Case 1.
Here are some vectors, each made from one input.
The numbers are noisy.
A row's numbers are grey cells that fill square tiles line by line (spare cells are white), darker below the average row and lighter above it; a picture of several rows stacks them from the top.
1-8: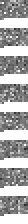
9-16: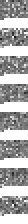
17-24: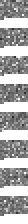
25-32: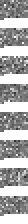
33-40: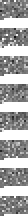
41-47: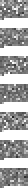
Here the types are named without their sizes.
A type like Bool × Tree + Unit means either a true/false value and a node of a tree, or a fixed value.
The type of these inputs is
Label.
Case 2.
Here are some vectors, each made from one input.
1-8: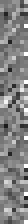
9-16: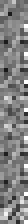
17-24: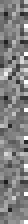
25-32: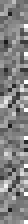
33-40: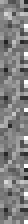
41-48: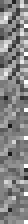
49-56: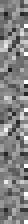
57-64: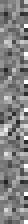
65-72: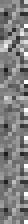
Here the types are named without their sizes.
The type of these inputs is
Line.
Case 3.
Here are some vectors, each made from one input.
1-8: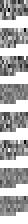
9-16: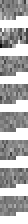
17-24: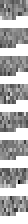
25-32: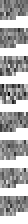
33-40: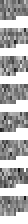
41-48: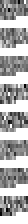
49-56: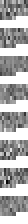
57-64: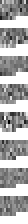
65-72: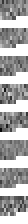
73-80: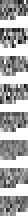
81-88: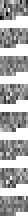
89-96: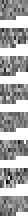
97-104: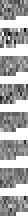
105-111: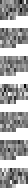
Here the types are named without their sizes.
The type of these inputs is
Line.
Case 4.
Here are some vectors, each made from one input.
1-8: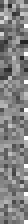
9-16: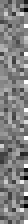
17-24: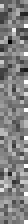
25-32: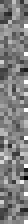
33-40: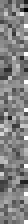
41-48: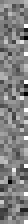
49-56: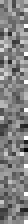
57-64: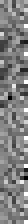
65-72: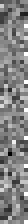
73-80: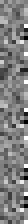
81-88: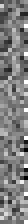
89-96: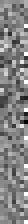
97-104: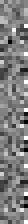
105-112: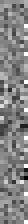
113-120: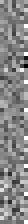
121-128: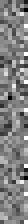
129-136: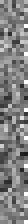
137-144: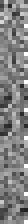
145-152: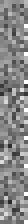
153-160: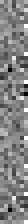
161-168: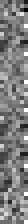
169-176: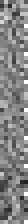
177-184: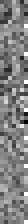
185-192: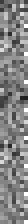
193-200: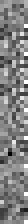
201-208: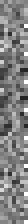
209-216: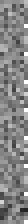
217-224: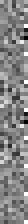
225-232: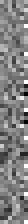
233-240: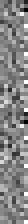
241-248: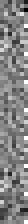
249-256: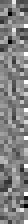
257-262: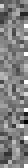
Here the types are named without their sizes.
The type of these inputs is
Circle.
